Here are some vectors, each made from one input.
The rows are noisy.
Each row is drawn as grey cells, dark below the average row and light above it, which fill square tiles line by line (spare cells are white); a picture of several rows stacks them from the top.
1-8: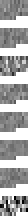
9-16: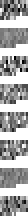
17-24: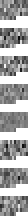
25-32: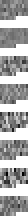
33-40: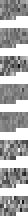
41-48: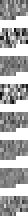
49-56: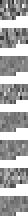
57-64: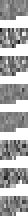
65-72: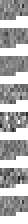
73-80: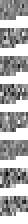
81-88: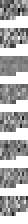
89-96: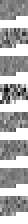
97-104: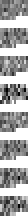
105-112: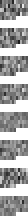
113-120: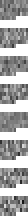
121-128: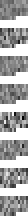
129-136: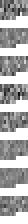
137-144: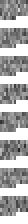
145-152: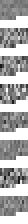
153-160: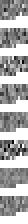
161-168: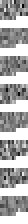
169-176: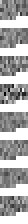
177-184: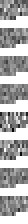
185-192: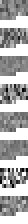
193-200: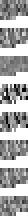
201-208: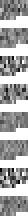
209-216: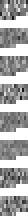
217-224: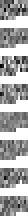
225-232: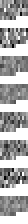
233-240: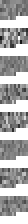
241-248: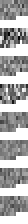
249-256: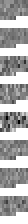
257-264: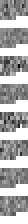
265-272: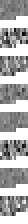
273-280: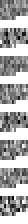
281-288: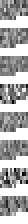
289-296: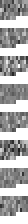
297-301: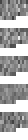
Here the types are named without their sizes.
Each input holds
either a point on a line, or four true/false values.
